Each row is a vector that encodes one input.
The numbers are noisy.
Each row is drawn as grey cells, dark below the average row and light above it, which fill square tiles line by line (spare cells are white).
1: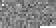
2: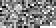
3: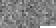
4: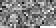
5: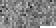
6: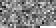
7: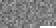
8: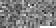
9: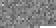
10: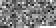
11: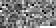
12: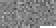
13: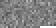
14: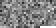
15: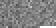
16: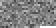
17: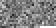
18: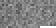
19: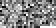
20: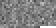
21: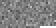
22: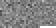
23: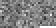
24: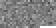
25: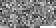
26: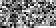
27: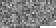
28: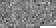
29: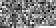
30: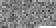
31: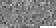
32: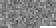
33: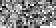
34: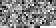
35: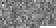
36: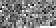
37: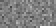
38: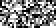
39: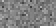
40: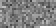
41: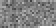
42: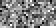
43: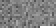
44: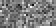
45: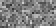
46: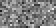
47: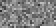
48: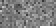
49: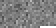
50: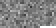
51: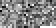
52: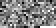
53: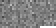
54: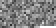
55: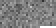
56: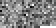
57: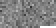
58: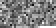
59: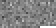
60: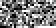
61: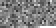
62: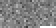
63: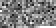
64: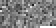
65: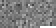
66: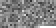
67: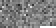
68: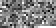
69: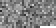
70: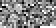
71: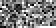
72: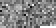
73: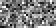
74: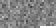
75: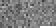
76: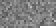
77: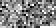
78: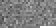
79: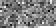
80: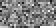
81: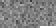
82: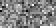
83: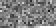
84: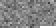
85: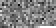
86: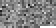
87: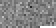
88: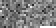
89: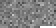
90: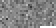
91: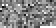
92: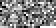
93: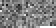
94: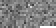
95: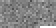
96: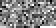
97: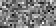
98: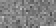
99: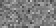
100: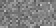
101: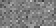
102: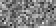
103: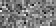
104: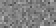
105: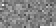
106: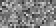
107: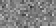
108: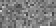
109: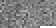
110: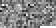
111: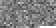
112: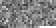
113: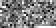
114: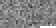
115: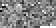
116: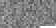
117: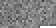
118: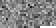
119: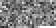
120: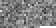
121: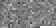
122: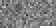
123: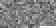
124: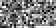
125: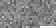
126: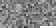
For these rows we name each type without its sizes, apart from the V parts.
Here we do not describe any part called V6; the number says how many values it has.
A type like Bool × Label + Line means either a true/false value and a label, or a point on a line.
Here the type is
Bool × (Line + V6).
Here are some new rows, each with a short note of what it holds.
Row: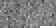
a point on a line and a true/false value
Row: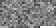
a point on a line and a true/false value
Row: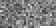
a point on a line and a true/false value
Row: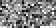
a true/false value and a value of V6
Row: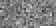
a point on a line and a true/false value
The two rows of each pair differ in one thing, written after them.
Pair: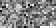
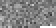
the true/false value
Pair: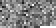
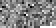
the true/false value
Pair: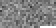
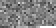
the true/false value
